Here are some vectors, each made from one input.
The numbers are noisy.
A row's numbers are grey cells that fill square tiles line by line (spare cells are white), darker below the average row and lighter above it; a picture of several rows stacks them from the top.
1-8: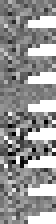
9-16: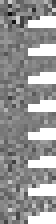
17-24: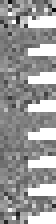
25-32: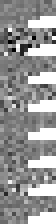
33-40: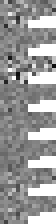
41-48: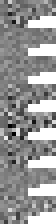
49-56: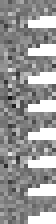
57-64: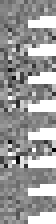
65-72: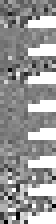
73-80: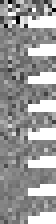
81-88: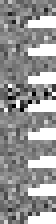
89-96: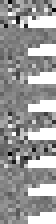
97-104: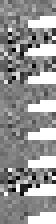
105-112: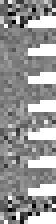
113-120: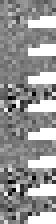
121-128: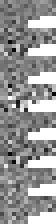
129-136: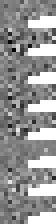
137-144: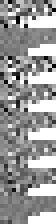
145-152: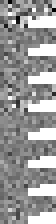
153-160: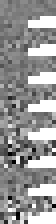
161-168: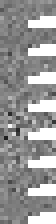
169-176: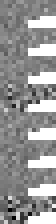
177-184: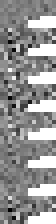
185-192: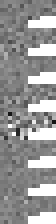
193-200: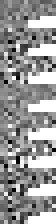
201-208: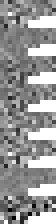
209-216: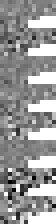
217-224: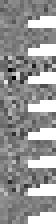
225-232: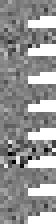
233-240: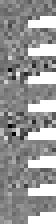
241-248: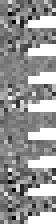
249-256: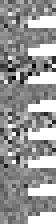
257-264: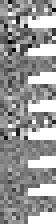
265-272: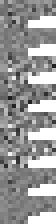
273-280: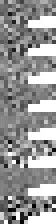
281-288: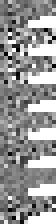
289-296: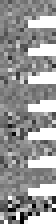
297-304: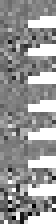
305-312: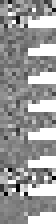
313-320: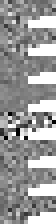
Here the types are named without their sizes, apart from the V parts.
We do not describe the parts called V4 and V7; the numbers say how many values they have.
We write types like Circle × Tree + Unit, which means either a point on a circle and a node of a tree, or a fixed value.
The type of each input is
(Bool × Bool × Bool × Bool × Bool × V7 + Unit) × Line × V4.
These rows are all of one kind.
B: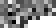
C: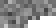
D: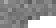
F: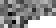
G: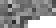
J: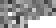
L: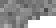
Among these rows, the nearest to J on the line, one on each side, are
C and F.
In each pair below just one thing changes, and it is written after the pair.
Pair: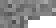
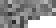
one of the five true/false values
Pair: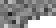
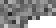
the place on the line
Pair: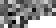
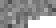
one of the five true/false values
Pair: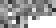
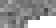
the value of V4
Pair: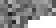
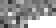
the value of V7
